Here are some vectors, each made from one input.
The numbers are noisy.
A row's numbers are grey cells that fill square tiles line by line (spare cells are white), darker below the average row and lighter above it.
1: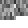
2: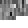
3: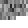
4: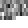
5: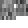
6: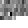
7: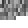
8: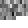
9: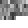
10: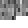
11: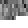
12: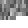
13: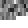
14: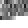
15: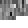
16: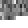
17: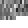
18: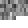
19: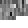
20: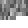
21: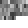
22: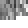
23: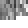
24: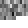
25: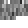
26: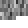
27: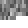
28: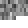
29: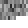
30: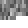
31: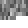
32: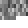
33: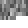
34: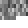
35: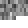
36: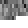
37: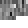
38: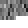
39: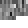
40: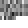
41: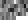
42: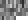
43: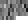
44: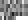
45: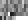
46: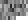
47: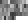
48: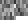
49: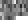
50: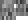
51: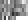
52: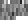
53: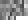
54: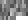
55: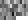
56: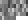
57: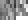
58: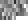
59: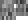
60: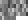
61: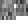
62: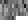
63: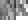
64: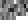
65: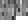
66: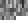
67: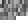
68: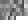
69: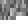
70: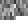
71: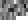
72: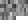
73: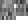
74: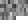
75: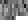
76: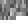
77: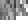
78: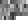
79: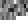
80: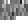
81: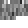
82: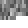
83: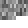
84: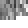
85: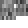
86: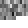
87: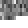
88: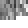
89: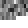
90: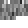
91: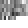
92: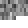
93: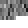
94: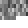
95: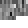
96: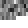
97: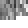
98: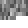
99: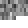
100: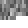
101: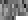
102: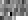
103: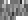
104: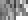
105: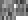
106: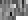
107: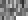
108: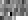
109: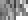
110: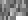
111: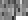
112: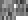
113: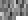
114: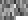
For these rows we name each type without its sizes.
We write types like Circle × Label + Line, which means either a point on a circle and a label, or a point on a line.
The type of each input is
Label × Label.
